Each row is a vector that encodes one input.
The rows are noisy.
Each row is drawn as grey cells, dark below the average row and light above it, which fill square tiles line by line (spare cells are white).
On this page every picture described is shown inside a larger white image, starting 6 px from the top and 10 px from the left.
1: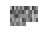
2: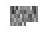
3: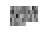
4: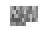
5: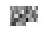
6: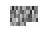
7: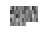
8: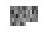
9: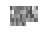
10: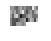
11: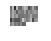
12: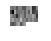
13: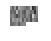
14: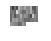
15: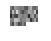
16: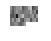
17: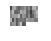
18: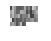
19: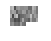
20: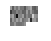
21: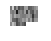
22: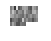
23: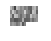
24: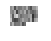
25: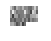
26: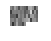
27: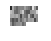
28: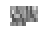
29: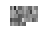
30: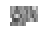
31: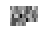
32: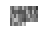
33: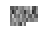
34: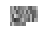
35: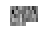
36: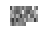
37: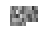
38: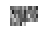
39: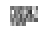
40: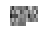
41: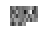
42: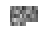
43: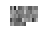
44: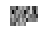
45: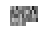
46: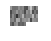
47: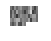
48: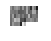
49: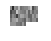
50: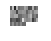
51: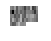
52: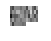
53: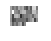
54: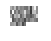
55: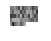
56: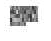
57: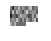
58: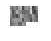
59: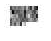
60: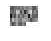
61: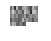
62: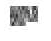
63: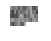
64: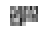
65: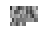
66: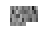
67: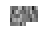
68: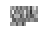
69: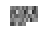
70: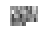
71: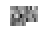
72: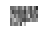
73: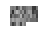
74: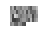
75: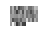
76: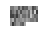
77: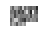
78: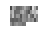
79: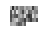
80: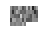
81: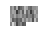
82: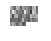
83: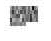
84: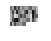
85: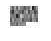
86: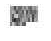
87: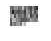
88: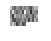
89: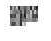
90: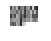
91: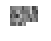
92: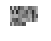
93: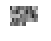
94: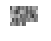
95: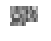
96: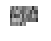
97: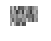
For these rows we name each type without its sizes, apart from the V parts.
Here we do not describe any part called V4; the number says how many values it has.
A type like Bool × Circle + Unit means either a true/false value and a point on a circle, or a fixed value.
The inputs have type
Bool × Bool × Bool + Line × List(V4).
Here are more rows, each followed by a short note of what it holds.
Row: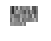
a point on a line, together with a list of one item
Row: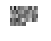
three true/false values
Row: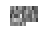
a point on a line, together with a list of two items
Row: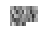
three true/false values
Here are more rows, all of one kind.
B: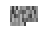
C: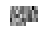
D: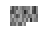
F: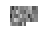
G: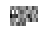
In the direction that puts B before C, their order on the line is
B, C, D, F, G.
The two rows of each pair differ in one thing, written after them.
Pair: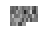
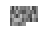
the place on the line
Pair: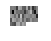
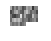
the place on the line
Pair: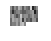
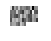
the value of V4 in item 2 of the list
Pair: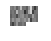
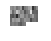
the value of V4 in item 1 of the list
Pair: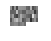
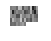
the value of V4 in item 1 of the list
